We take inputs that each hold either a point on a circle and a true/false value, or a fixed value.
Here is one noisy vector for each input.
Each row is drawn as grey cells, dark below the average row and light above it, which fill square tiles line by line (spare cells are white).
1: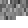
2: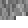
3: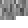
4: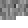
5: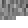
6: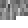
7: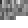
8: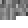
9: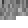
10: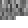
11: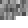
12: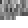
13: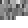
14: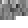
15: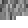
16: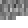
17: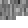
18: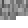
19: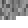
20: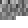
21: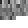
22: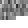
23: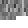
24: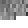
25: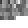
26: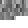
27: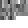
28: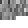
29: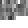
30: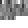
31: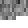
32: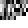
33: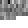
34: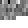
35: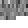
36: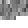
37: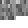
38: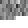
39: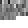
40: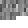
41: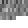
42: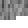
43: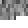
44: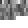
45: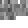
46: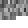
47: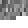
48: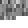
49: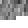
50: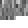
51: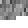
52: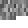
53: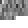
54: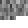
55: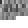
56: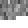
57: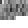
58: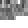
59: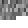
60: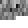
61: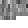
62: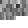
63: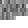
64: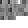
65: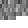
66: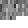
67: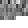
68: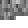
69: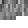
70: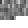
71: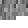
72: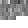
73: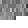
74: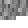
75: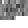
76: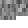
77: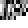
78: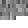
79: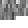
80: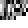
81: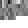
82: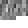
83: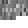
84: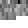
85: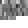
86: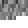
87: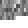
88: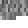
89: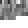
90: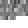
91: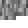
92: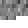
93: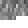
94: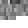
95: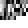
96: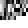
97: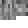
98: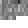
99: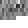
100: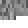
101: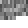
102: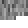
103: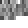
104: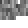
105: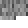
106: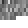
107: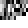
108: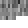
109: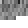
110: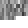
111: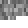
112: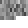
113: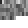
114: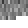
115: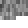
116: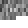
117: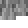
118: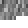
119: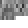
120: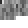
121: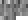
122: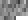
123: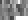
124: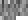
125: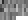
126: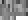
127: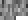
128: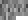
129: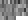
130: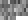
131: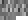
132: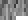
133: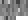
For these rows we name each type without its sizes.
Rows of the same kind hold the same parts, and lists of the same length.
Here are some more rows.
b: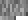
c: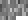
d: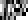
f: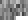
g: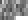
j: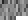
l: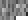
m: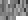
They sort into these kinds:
b, c, f, g, j, l, m
d

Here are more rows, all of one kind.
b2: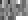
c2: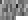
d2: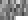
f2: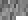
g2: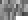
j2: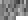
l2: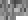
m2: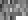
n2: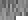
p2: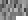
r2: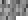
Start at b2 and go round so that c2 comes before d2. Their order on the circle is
b2, f2, p2, m2, l2, c2, j2, r2, d2, g2, n2.
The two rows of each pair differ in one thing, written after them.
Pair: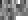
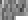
the place on the circle
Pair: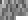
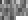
the place on the circle
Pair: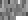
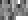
the place on the circle
